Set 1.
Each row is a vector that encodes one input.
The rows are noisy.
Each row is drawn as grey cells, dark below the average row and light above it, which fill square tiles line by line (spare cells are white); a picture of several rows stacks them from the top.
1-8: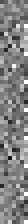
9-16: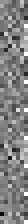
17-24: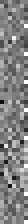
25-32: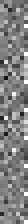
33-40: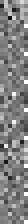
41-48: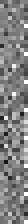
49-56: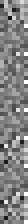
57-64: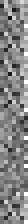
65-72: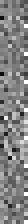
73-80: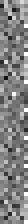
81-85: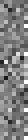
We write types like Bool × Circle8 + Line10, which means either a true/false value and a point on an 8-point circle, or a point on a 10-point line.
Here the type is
Line5 + Tree9.
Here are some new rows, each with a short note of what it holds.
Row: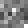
a node of a 9-node tree
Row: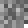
a node of a 9-node tree
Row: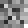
a point on a 5-point line
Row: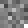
a node of a 9-node tree
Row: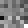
a node of a 9-node tree
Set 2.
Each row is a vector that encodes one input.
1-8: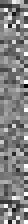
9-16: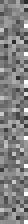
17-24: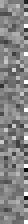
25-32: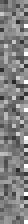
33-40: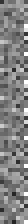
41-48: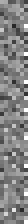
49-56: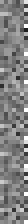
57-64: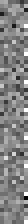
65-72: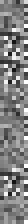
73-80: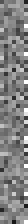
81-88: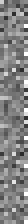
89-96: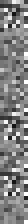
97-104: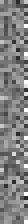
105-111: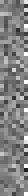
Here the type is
List2(Circle11).
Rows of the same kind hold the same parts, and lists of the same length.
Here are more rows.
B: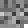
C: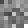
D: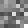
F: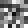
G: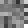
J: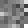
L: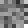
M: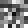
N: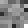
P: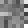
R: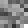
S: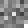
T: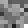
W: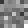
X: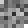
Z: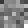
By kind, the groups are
B, G, J, L, P, X
C, D, N, R, S, T, W, Z
F, M

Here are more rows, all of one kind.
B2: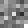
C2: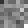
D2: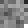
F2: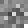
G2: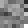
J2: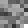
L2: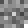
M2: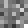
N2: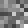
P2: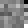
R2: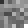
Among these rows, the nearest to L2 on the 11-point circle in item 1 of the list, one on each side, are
F2 and R2.
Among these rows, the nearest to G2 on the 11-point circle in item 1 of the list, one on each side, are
J2 and P2.
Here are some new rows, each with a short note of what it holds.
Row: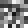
the empty list
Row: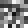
the empty list
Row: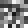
the empty list
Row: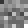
a list of two items
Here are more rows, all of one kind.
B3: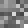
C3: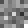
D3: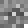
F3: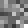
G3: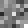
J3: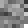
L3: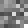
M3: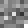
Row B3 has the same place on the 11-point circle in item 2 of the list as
D3 and L3.
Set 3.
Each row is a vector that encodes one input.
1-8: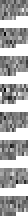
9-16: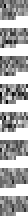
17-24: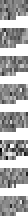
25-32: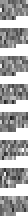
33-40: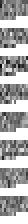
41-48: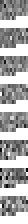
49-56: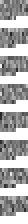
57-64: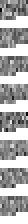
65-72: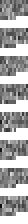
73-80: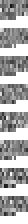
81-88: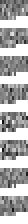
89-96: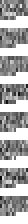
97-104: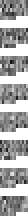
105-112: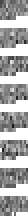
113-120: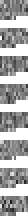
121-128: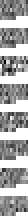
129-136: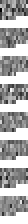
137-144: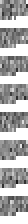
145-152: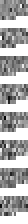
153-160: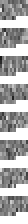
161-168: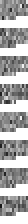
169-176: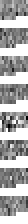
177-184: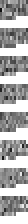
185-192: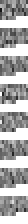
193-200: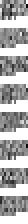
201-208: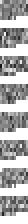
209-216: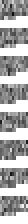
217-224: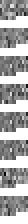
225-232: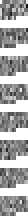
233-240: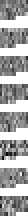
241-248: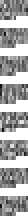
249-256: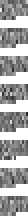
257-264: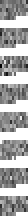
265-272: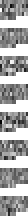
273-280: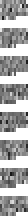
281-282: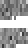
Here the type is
Bool × Bool × Bool + Line16.
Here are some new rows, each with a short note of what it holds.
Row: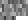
three true/false values
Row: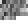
a point on a 16-point line
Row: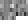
three true/false values
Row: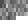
a point on a 16-point line
